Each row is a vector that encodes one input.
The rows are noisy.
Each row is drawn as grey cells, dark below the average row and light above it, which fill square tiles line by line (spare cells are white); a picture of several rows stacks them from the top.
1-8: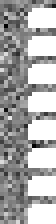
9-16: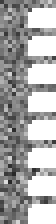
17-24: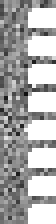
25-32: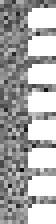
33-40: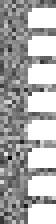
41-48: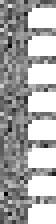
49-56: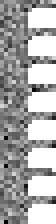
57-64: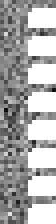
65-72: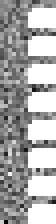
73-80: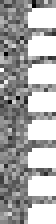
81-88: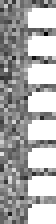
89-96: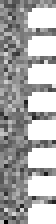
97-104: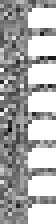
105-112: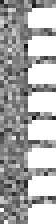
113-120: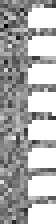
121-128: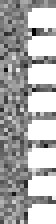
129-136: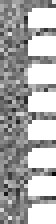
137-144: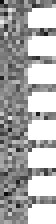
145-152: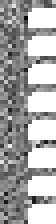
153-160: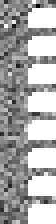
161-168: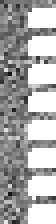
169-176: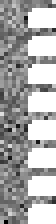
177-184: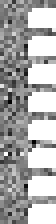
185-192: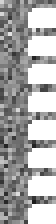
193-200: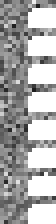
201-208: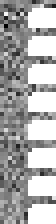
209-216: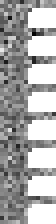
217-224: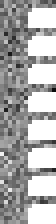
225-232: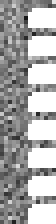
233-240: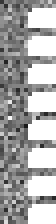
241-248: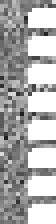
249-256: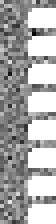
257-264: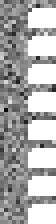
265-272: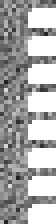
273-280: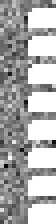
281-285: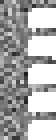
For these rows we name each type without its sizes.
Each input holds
a node of a tree.
